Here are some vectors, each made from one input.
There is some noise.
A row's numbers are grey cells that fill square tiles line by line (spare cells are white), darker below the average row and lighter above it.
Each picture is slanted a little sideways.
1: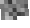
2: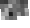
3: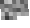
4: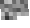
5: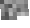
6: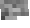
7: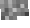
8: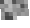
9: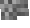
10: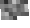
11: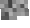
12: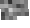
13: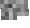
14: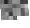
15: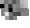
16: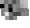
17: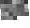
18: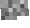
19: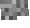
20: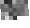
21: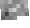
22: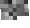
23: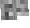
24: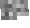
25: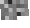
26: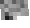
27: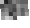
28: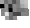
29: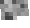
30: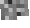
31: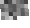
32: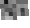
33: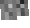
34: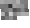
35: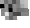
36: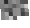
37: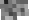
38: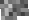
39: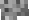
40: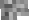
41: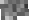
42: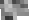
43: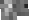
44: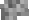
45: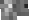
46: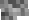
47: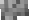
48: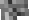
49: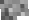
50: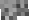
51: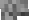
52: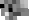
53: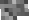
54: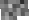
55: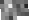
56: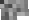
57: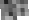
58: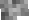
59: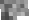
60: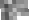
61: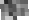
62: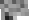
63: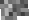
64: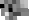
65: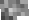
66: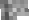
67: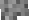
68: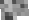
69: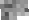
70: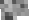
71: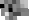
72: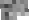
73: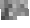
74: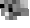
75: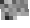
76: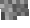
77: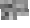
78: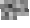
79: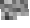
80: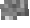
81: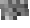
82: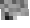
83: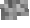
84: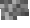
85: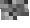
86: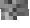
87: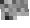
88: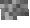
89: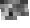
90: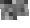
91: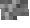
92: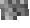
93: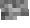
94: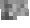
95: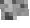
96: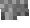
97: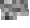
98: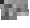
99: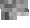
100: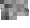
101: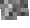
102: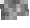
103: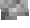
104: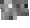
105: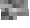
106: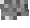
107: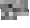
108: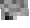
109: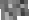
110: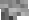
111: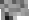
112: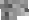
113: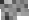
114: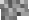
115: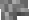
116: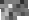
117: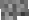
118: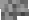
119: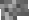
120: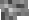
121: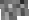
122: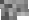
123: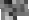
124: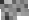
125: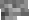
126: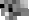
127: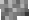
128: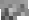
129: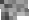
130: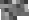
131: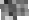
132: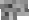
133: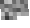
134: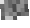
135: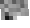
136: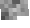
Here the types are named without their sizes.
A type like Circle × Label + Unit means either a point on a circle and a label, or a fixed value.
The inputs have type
List(Line).
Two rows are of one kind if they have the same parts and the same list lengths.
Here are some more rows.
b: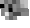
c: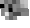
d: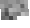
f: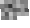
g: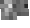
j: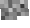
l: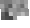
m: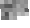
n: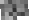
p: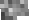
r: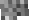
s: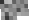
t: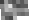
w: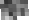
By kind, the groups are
b, c
d, l, p
f, j, m, n, r, w
g, s, t

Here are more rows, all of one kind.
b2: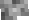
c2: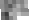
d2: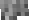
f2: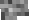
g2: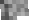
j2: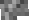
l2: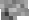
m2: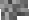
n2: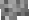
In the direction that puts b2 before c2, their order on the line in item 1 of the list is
j2, m2, d2, n2, f2, b2, l2, c2, g2.
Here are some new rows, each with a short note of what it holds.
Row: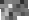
a list of one item
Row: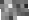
a list of one item
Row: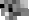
the empty list
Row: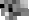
the empty list
